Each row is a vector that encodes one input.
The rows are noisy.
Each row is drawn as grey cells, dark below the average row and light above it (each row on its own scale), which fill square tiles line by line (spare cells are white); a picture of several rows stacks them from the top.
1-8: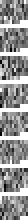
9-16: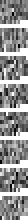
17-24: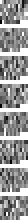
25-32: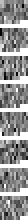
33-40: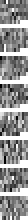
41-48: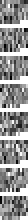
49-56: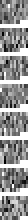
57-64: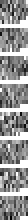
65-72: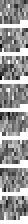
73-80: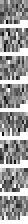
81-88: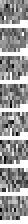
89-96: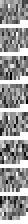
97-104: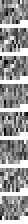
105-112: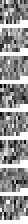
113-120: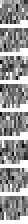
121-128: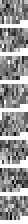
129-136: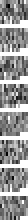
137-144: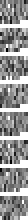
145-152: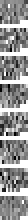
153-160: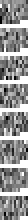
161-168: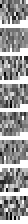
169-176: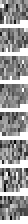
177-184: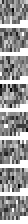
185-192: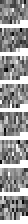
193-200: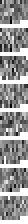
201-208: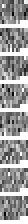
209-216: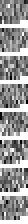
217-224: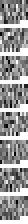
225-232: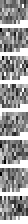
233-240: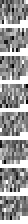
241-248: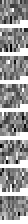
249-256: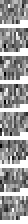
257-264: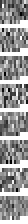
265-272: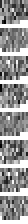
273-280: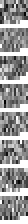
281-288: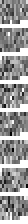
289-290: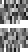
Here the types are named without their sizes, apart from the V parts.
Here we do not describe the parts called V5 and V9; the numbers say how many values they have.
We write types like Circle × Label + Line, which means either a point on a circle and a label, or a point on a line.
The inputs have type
Bool × Tree + Unit + V5 × V9.
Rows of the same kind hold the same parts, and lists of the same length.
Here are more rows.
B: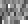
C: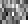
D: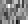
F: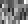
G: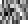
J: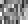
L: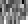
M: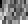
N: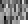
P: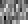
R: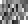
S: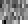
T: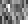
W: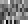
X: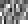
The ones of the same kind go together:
B, C, D, G, J, N, P, R, T, X
F, L, M, S
W

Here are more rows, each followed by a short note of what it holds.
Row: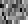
a fixed value
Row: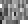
a node of a tree and a true/false value
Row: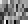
a fixed value
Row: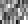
a node of a tree and a true/false value
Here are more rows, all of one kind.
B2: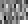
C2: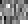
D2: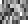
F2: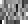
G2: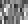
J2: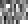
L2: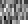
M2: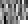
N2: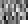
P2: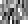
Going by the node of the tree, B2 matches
N2 and P2.
